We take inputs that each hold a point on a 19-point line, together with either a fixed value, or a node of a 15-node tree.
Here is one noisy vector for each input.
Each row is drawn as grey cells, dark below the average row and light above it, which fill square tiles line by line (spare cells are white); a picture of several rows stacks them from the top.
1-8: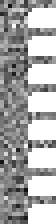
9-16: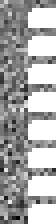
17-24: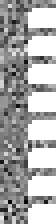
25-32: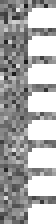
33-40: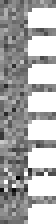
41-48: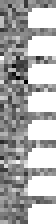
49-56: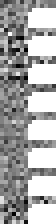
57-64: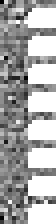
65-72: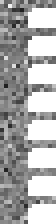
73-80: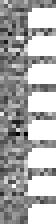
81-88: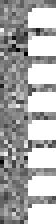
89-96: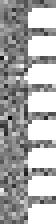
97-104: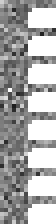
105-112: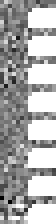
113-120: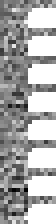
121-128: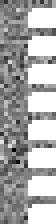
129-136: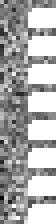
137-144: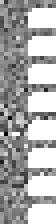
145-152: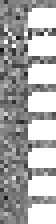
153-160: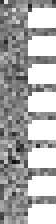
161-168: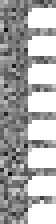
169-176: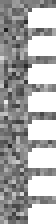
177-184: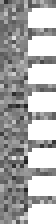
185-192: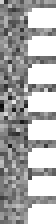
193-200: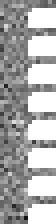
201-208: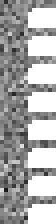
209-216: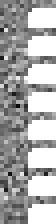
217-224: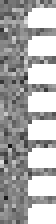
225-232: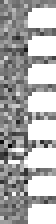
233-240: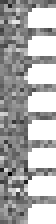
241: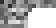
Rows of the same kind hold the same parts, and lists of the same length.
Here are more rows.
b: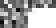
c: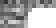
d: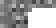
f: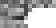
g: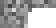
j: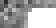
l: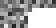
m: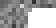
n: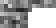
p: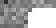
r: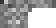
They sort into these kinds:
b, c, d, f, j, l, m, n
g, p, r

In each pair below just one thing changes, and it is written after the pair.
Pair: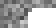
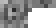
the place on the 19-point line
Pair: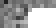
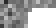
the node of the tree
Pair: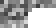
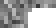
the node of the tree
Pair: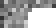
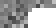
the node of the tree
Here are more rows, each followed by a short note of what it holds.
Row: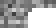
a point on a 19-point line
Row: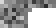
a point on a 19-point line and a node of a 15-node tree
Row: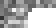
a point on a 19-point line and a node of a 15-node tree
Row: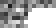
a point on a 19-point line and a node of a 15-node tree
